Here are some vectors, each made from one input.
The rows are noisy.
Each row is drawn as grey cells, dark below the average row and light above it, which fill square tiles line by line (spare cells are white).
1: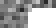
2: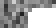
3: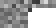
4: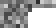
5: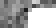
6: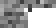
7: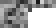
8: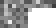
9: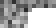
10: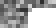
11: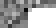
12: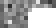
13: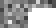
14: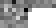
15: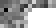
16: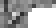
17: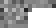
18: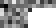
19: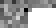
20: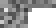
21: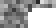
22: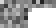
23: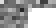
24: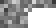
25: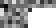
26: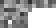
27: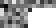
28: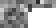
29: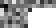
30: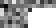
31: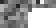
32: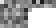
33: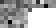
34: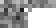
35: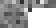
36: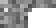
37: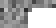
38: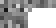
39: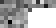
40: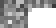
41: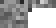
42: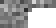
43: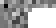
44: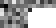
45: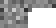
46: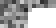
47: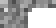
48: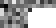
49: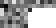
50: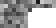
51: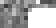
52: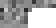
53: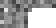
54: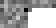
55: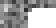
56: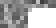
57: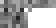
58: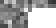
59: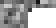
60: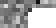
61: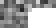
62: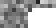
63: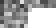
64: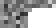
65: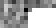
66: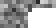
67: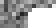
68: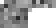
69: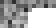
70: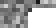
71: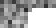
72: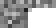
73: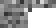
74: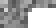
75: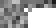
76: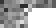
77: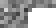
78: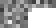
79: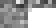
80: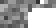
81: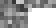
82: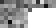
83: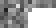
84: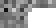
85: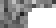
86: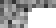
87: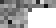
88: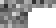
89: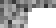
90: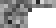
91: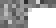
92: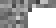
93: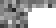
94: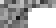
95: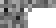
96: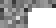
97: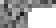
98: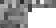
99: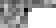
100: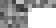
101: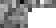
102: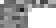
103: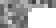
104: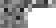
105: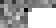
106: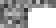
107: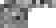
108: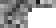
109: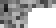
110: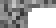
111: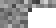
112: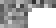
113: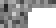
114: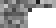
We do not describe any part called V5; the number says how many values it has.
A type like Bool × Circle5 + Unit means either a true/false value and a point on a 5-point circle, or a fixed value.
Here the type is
List3(Bool × V5).
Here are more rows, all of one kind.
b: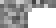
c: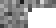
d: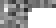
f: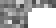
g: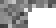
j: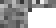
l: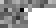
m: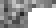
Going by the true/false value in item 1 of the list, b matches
d and f.
